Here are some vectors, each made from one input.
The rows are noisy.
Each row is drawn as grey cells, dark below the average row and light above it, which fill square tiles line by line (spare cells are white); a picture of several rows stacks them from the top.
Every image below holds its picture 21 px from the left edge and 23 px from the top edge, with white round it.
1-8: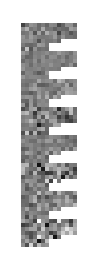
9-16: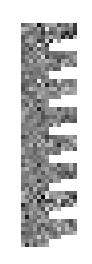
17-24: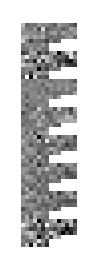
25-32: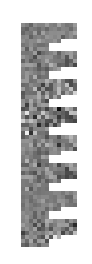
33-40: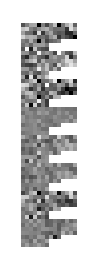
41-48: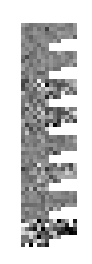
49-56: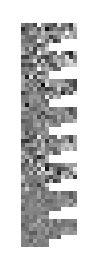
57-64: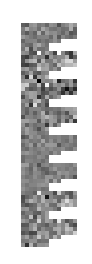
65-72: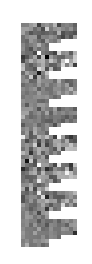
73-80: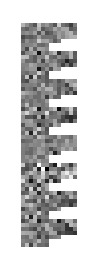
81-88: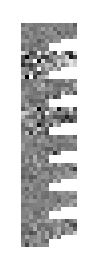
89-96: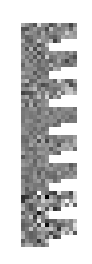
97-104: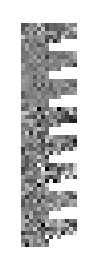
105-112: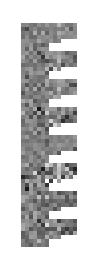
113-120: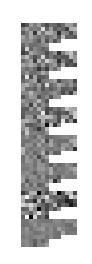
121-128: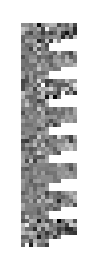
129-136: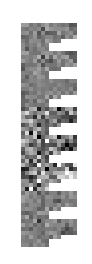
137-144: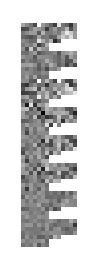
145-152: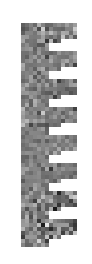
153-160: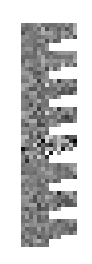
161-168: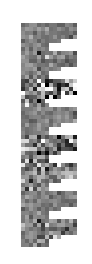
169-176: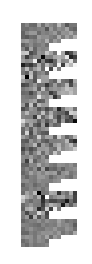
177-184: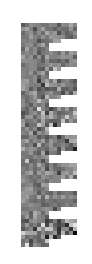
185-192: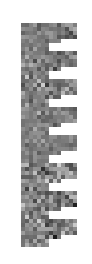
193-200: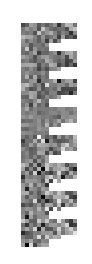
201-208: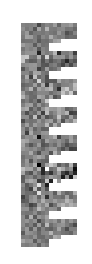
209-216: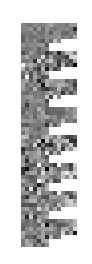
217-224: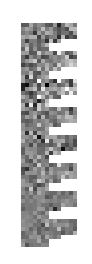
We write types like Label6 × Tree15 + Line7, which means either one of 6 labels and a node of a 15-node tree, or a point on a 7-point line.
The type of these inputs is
List3(Circle9).
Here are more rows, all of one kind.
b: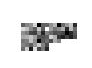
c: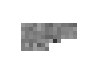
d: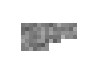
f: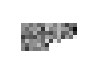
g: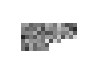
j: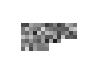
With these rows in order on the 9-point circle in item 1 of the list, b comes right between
d and g.
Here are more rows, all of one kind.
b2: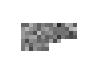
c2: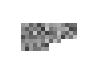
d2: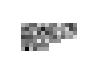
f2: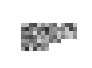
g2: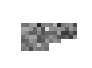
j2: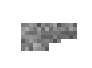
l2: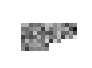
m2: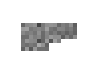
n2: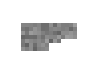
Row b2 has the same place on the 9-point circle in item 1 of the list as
d2 and g2.
